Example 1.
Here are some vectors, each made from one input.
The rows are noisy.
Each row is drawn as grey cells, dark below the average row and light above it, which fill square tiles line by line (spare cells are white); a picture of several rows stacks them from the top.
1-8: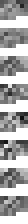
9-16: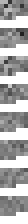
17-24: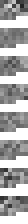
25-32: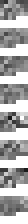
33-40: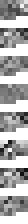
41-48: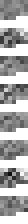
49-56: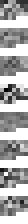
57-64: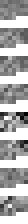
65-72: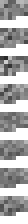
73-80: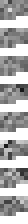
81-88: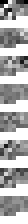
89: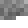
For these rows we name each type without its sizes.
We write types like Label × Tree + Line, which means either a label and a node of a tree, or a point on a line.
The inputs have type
Label.
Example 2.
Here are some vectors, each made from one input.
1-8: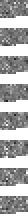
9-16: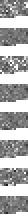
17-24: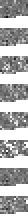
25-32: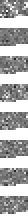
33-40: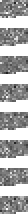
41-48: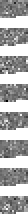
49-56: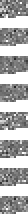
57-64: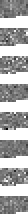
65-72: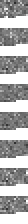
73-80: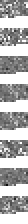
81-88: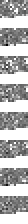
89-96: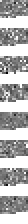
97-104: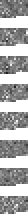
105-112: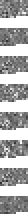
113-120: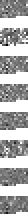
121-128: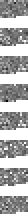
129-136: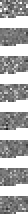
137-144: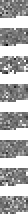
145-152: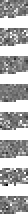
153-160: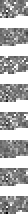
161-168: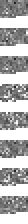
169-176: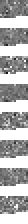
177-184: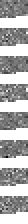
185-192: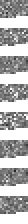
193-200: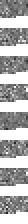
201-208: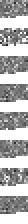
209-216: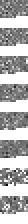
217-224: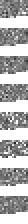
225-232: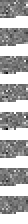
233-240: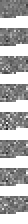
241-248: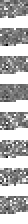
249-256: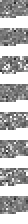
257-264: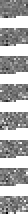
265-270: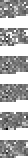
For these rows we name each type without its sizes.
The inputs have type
Line.
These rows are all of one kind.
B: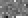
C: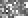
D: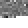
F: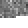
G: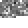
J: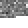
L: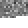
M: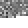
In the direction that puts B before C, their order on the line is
G, L, F, D, B, J, M, C.
